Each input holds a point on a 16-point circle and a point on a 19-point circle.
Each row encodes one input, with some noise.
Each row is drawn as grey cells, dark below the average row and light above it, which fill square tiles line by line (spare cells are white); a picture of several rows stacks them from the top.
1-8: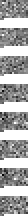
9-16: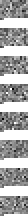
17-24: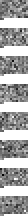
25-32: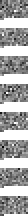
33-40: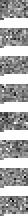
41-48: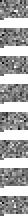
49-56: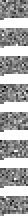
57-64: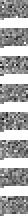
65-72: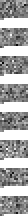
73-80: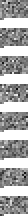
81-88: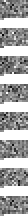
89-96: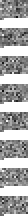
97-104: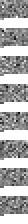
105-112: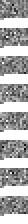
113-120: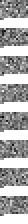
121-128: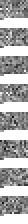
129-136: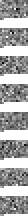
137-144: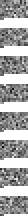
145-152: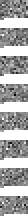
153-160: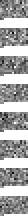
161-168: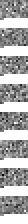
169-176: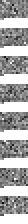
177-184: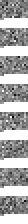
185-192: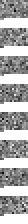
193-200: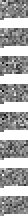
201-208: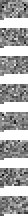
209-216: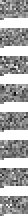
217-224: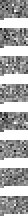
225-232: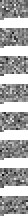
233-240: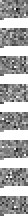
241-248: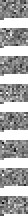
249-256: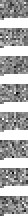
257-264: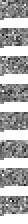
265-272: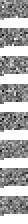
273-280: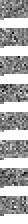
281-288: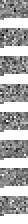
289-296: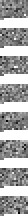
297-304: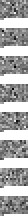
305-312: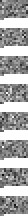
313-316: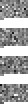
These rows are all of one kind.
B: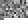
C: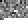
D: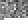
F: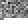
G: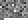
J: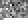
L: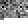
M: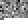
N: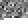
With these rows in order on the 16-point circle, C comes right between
F and L.
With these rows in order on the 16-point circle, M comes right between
B and N.
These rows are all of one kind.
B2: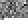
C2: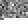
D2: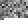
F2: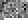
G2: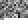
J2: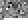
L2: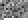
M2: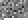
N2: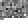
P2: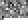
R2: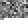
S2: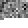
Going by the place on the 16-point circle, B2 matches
J2 and P2.
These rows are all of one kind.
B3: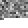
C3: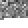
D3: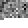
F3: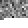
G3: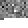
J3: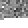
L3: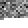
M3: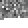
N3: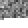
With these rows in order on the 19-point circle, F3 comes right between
B3 and G3.
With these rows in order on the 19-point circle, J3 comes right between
M3 and N3.
